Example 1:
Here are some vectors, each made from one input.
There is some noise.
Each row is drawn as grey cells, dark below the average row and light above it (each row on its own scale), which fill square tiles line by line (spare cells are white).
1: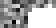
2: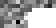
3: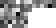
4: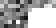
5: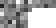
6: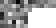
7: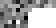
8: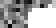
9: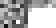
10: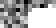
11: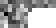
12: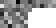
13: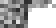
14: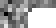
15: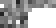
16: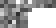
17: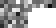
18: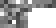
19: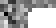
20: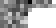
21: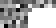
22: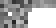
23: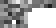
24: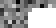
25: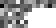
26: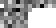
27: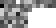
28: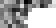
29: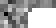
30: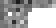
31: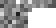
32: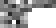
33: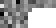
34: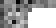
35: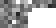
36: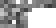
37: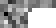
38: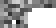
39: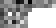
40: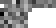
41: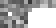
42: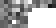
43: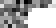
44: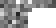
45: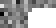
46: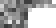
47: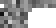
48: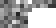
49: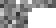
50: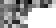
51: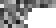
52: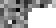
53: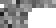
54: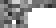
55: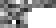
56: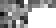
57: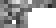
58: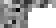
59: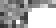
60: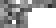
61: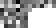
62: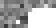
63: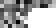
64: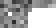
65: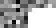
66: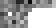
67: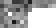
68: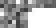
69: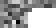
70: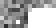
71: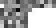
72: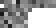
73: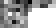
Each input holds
a list of up to two points on a 4-point line.
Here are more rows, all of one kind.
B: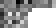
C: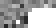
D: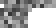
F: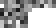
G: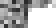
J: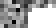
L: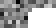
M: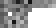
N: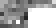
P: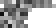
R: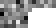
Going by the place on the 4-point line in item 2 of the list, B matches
F, L, M and R.
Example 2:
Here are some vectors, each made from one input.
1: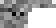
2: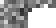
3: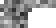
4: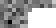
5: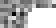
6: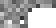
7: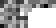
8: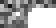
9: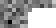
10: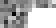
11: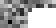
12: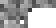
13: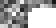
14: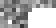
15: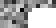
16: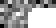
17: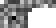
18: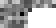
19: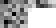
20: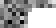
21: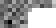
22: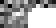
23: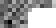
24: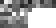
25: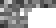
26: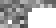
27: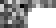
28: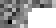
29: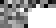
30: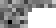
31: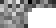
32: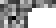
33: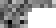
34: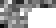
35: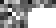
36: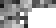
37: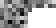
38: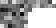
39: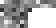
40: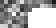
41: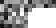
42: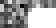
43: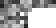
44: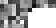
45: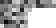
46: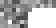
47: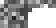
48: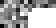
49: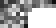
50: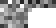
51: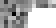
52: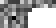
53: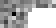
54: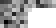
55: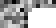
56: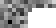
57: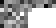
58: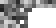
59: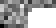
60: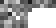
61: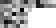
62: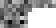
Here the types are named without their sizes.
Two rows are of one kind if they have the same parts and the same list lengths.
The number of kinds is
2.
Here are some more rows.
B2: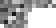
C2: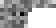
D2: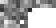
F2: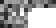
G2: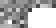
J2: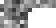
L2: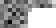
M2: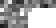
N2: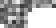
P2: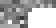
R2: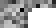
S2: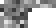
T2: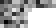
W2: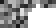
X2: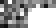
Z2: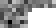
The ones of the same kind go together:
B2, C2, D2, G2, J2, L2, N2, P2, R2, S2, T2, Z2
F2, M2, W2, X2

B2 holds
three true/false values.
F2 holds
a label.
